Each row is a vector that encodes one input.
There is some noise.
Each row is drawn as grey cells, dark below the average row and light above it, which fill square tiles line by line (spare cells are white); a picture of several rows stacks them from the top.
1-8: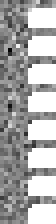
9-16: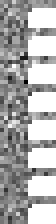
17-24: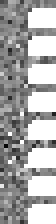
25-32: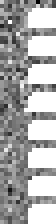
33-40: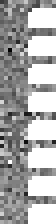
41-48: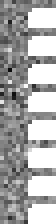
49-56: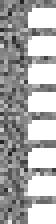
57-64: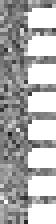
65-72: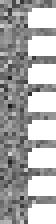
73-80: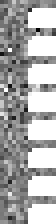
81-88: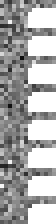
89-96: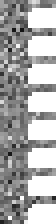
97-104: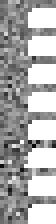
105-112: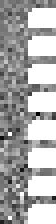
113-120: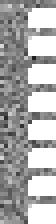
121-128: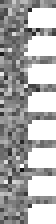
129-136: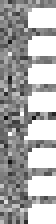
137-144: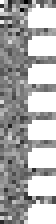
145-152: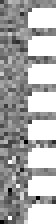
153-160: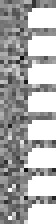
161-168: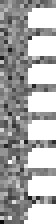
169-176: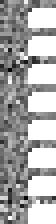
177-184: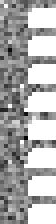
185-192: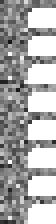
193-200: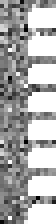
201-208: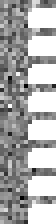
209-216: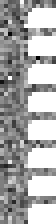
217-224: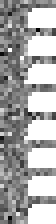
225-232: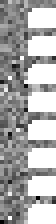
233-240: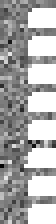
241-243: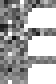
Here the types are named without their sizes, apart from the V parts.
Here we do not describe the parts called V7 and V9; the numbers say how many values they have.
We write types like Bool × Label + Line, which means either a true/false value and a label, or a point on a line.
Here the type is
Label + (Line + V7) × V9.
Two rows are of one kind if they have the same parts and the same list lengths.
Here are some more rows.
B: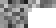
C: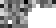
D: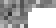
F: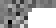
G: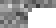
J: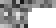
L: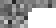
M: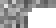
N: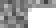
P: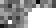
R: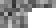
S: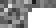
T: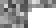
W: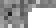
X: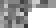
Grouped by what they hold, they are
B, F, G, L, M, R, T
C, P
D, J, N, S, W, X

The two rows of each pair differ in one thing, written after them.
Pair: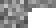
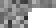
the place on the line
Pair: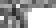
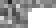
the place on the line
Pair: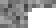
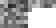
the place on the line
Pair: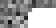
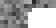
the place on the line
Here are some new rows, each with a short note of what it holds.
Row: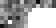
a label
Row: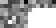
a label
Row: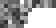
a label
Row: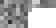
a value of V7 and a value of V9
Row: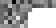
a point on a line and a value of V9
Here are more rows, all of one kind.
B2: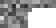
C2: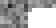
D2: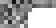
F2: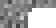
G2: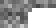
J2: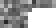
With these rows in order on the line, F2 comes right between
C2 and G2.
